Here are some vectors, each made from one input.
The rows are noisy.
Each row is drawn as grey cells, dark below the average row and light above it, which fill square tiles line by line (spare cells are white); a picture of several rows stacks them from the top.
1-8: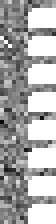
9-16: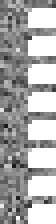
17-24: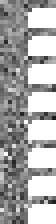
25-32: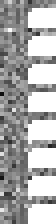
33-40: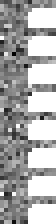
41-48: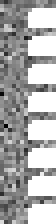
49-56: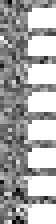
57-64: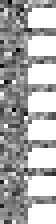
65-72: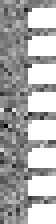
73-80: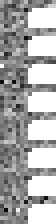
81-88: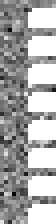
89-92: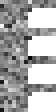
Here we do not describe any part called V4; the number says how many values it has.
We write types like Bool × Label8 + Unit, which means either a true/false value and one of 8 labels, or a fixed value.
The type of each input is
Bool × (Line5 + V4).
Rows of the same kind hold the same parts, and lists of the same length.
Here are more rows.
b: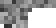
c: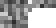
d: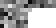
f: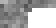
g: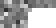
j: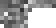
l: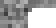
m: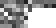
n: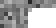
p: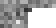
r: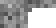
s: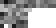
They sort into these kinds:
b, d, f, g, l, n, p, r
c, j, m, s

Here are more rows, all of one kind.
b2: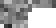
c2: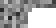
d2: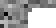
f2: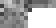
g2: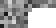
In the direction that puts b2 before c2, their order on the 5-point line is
f2, g2, d2, b2, c2.
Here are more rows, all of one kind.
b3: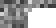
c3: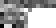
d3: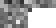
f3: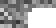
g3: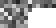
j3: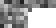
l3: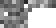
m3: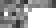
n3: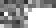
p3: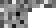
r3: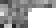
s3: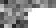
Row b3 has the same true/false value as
g3, l3, m3 and n3.
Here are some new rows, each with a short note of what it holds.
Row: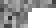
a point on a 5-point line and a true/false value
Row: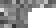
a true/false value and a value of V4
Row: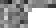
a true/false value and a value of V4
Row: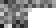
a true/false value and a value of V4
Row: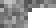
a point on a 5-point line and a true/false value
